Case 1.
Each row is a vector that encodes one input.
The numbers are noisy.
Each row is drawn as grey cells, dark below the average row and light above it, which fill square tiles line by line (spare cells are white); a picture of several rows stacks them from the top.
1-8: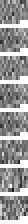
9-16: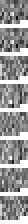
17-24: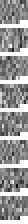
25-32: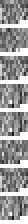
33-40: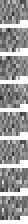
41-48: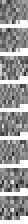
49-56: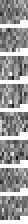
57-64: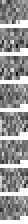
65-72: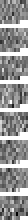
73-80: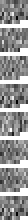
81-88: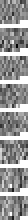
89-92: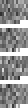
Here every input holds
one of 7 labels.
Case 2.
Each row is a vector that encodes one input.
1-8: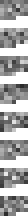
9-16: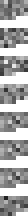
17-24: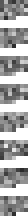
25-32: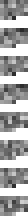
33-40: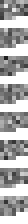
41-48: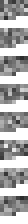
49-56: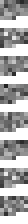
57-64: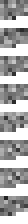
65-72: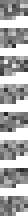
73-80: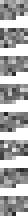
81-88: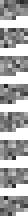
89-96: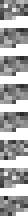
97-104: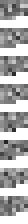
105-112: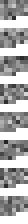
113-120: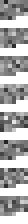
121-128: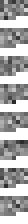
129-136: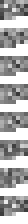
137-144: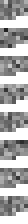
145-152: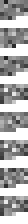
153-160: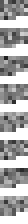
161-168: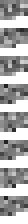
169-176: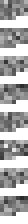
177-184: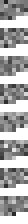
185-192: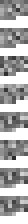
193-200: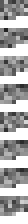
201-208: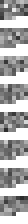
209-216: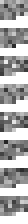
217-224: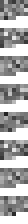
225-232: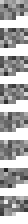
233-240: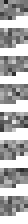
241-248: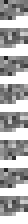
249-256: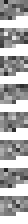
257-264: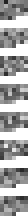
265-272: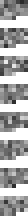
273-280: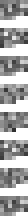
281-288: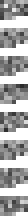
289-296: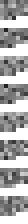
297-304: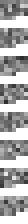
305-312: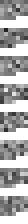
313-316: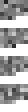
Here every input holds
one of 9 labels.
